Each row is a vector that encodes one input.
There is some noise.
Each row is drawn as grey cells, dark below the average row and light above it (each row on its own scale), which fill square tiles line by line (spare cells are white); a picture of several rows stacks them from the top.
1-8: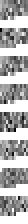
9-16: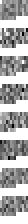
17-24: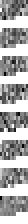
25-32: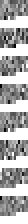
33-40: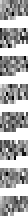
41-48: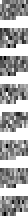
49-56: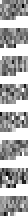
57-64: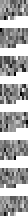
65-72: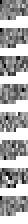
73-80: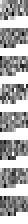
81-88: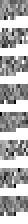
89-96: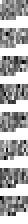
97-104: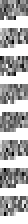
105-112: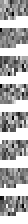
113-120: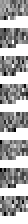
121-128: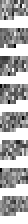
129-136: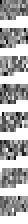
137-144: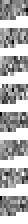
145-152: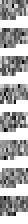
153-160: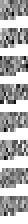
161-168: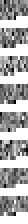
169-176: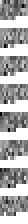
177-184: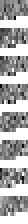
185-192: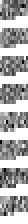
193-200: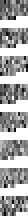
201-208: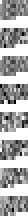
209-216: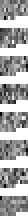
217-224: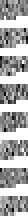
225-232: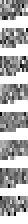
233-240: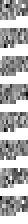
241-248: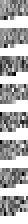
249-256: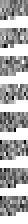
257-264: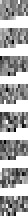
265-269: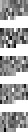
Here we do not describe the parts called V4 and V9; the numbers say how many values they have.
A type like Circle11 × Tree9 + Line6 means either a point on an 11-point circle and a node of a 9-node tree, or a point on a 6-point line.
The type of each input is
(Bool × Bool × Bool + V4) × Line6 × (Line7 + V9).
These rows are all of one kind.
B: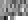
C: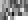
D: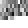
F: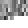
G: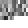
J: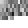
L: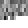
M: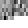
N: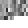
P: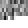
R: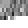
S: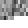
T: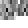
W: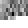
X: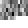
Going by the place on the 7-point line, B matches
C, L, R and W.
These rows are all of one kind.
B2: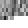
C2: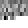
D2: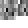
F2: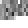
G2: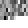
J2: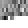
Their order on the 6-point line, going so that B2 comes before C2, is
J2, B2, F2, G2, D2, C2.
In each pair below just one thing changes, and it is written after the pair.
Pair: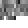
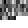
the value of V9
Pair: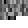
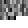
the place on the 6-point line
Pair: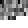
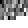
the place on the 6-point line
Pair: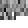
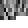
the value of V9
